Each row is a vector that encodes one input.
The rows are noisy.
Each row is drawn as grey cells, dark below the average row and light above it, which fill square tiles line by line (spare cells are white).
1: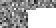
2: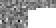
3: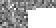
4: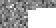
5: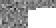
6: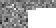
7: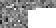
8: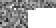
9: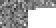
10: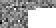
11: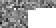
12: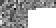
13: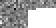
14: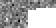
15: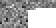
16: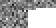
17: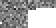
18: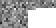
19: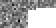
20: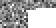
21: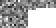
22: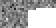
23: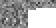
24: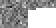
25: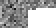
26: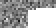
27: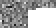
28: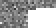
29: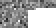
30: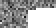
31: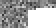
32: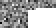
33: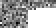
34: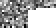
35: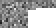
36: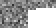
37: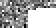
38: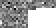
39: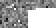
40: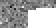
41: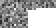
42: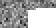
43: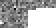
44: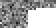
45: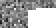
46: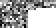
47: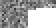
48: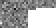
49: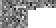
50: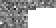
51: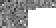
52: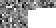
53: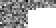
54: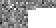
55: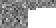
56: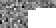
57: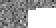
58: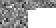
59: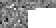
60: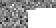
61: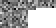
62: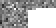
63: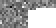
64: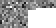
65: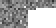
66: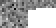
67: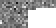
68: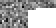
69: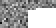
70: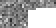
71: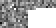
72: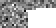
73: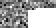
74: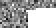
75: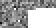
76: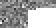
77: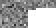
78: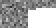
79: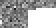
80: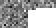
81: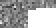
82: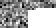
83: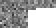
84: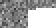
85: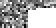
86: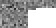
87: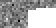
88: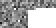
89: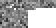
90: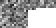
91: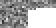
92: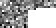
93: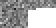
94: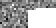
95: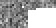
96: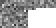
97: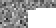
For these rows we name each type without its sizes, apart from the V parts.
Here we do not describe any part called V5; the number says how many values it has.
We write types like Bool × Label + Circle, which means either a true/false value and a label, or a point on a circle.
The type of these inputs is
List(Bool × V5).
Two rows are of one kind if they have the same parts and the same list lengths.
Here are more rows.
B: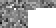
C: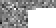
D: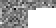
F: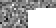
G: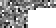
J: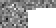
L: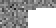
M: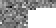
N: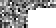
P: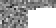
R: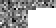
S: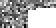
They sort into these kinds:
B, C, F, J
D, L, M, P, R
G, N, S

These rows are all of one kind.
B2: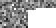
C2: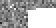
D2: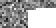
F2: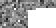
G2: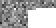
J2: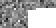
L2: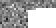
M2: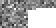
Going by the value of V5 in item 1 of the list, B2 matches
D2 and M2.
